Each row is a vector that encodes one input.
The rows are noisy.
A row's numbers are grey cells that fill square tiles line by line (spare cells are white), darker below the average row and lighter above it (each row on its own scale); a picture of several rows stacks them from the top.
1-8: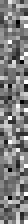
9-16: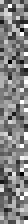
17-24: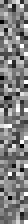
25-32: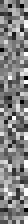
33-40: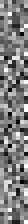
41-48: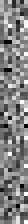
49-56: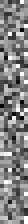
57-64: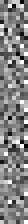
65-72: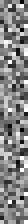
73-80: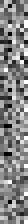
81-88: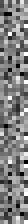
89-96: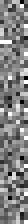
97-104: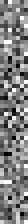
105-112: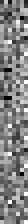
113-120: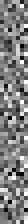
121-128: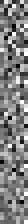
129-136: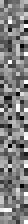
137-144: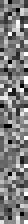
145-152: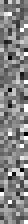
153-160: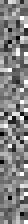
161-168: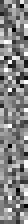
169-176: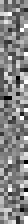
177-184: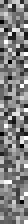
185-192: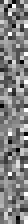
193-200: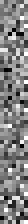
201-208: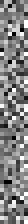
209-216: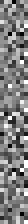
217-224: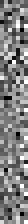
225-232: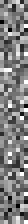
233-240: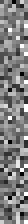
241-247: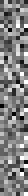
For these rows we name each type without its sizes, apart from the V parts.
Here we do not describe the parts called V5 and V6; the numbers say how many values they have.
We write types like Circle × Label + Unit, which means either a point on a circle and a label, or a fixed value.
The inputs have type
Bool × (Line × V6 + (Tree + Unit) × V5).
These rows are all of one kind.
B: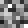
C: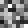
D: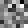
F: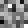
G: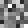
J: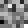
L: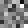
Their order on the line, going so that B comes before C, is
G, L, D, J, F, B, C.
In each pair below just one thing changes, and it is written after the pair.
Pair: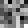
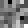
the value of V6
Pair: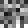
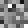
the true/false value
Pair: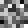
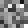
the value of V6
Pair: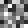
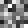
the place on the line
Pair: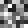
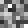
the place on the line
